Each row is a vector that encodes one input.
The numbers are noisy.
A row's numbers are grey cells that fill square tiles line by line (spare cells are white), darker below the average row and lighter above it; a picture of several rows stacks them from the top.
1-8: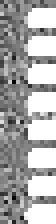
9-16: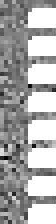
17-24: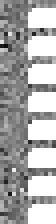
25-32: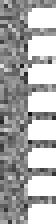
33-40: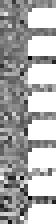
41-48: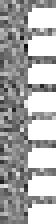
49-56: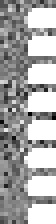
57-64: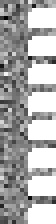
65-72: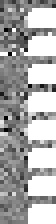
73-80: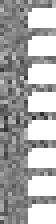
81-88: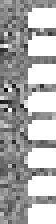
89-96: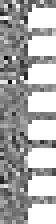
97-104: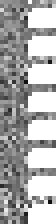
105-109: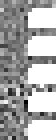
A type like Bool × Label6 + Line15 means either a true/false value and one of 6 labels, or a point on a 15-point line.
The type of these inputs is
List3(Line6).
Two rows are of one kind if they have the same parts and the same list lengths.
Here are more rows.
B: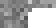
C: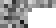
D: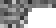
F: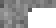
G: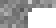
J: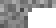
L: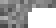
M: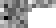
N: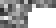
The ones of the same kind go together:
B, L, N
C, M
D
F, G, J

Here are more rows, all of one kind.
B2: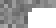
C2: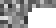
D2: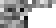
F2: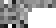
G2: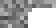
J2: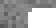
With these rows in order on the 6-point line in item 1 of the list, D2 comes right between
F2 and J2.
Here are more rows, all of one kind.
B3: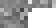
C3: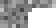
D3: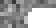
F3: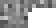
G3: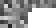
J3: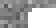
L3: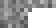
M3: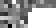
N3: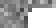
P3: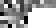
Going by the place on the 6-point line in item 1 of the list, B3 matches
D3, G3, L3 and P3.
